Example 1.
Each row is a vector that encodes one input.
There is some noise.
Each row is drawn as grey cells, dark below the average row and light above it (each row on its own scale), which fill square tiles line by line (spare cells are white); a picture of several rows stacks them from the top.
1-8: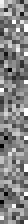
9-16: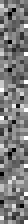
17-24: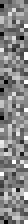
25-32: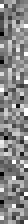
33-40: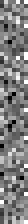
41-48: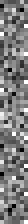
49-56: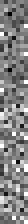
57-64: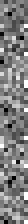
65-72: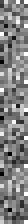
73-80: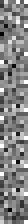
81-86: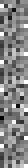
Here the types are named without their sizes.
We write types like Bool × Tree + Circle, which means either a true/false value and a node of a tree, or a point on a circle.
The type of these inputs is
Circle.
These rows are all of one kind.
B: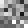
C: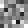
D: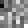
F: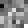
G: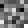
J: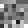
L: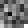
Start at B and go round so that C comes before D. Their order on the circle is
B, C, J, L, G, F, D.
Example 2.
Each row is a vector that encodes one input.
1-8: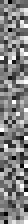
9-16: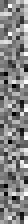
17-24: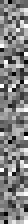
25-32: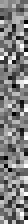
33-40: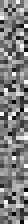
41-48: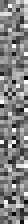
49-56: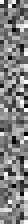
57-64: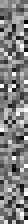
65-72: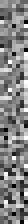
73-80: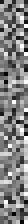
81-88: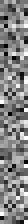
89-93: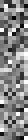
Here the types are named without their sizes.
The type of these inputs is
Label.
